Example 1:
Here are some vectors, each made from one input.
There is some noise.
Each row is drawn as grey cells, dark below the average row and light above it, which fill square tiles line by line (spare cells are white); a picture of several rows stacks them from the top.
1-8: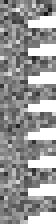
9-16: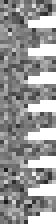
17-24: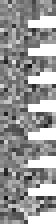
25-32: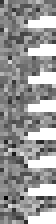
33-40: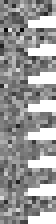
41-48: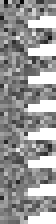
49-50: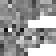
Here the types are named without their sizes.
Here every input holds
a point on a circle.
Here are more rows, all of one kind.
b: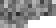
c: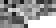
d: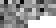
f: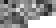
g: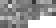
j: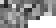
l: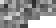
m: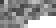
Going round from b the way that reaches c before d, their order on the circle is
b, f, c, d, j, l, g, m.
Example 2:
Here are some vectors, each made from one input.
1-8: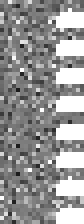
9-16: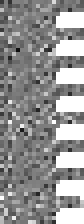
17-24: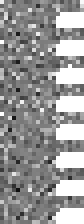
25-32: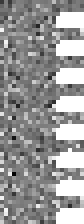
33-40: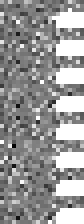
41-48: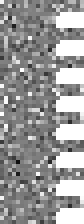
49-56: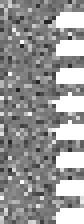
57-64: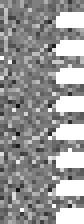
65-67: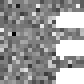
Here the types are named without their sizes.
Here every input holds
a point on a circle.
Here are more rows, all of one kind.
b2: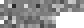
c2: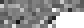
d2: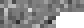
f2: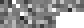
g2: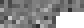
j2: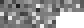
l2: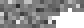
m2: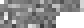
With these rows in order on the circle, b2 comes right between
l2 and m2.
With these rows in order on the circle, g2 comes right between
f2 and j2.
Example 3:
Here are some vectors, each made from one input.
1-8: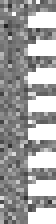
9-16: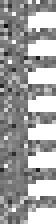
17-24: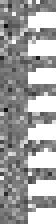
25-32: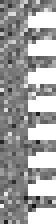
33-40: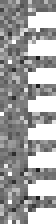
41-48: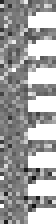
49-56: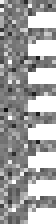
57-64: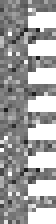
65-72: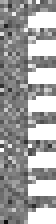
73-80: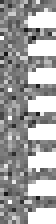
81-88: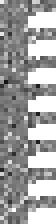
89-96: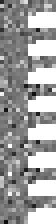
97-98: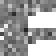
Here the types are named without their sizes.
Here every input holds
four true/false values.
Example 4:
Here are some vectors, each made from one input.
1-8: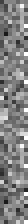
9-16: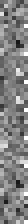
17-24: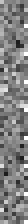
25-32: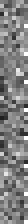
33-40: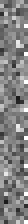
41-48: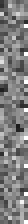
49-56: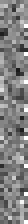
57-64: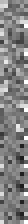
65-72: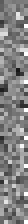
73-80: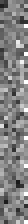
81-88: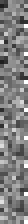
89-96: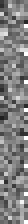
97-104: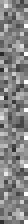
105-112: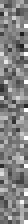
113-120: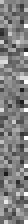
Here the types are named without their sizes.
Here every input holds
four true/false values.
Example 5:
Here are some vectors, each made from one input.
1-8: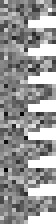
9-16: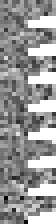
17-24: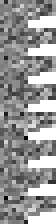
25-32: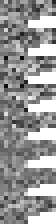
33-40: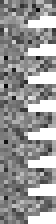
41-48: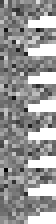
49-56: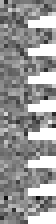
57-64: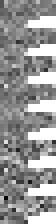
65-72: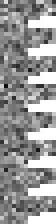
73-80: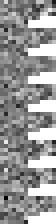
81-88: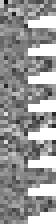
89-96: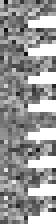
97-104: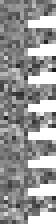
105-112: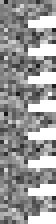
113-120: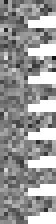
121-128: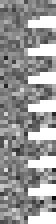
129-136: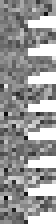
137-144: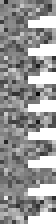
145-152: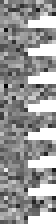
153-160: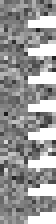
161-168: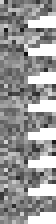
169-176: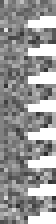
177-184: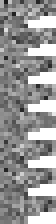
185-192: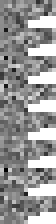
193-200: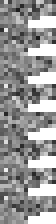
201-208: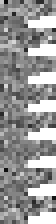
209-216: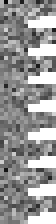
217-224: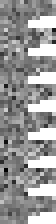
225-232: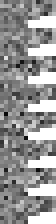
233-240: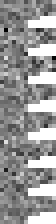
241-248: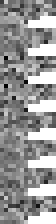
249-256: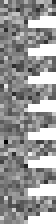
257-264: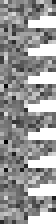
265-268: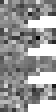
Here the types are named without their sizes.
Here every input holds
a point on a line.
